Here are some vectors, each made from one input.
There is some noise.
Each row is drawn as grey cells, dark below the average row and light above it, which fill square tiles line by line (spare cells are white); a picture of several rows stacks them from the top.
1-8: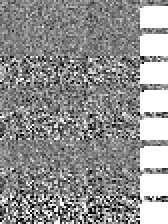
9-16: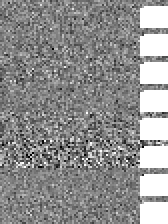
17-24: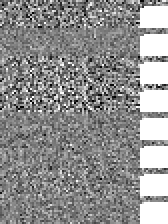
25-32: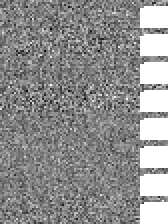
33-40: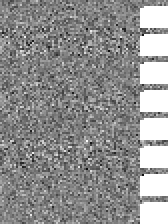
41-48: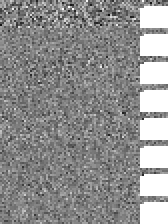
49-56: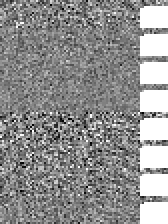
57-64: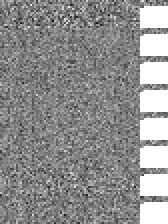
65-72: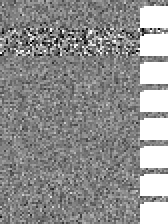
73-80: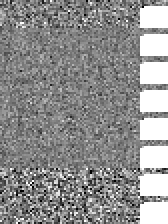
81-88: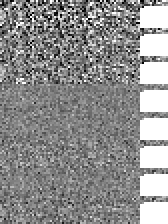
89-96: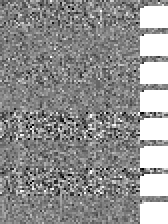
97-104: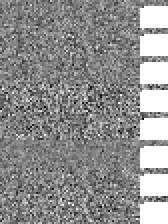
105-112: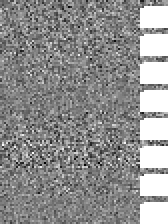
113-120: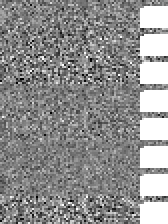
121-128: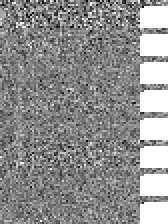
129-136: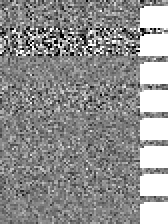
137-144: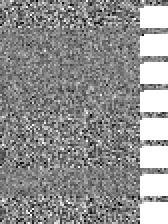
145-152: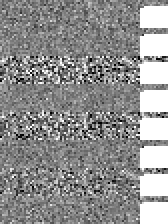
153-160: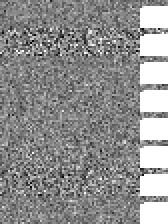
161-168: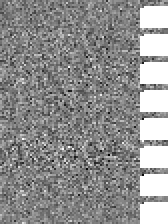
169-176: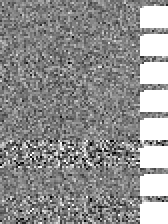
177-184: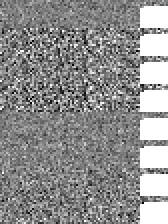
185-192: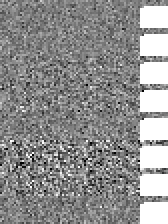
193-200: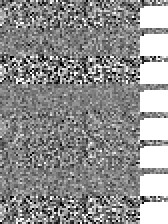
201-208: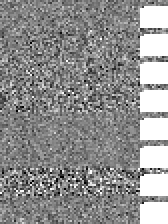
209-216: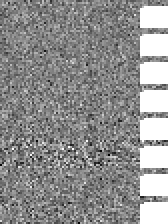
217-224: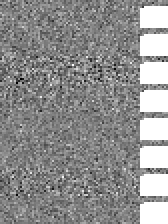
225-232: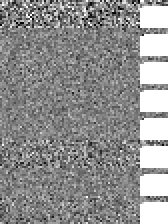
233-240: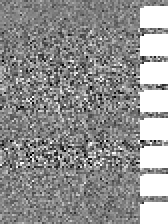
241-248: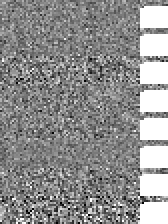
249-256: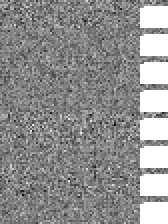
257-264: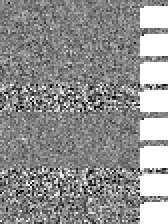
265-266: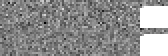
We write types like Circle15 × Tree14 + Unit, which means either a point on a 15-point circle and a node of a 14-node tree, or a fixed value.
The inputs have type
Bool × Line4 × List2(Circle6).
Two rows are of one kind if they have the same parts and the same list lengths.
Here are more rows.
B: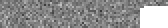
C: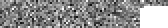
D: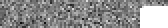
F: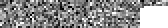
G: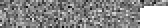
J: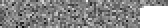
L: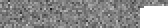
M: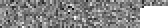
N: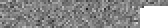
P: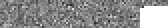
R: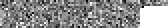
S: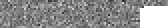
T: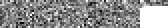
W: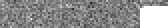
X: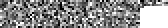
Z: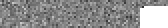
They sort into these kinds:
B, L, M, T, W
C, N, P, R, S, Z
D, F, G, J, X

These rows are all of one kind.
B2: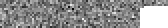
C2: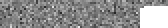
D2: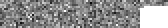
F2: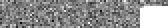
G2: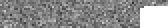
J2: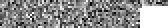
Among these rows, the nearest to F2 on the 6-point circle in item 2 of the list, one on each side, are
B2 and D2.
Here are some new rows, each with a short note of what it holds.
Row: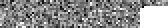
a point on a 4-point line and a true/false value, together with the empty list
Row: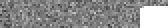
a point on a 4-point line and a true/false value, together with a list of one item
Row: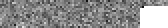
a point on a 4-point line and a true/false value, together with the empty list
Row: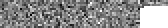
a point on a 4-point line and a true/false value, together with a list of one item
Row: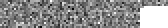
a point on a 4-point line and a true/false value, together with a list of two items
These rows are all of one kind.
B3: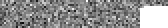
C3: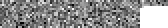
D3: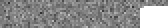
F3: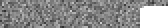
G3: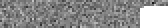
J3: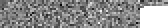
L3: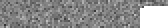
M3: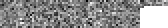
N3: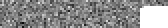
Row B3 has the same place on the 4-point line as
D3 and M3.
